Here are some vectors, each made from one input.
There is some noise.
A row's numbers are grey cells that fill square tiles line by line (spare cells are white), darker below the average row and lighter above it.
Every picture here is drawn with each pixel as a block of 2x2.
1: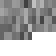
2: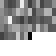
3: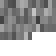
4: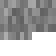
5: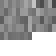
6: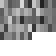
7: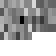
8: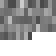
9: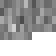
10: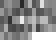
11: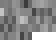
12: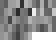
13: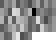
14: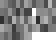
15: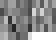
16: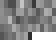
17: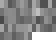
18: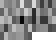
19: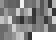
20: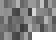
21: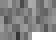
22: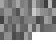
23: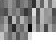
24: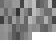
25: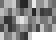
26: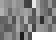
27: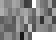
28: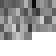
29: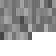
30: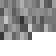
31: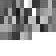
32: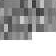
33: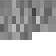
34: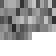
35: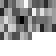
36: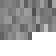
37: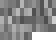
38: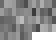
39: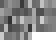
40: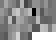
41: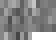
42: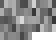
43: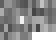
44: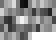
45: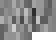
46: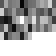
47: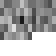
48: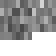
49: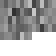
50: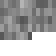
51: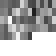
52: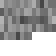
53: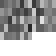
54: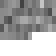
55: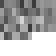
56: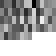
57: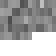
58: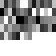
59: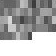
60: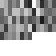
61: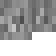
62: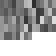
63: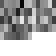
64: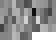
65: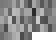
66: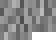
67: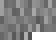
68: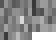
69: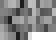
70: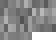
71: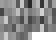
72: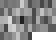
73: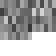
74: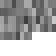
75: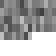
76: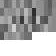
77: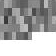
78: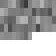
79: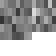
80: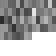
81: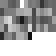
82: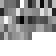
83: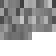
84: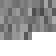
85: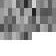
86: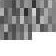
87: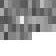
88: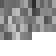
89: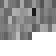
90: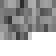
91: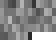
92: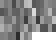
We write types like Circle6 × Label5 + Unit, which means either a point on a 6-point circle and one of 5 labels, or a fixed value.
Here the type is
Tree17 + Unit.
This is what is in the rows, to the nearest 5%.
About 5% of them hold a fixed value. The rest hold a node of a 17-node tree.
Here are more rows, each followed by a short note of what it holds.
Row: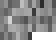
a node of a 17-node tree
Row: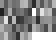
a fixed value
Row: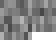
a node of a 17-node tree
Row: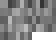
a node of a 17-node tree
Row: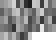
a fixed value
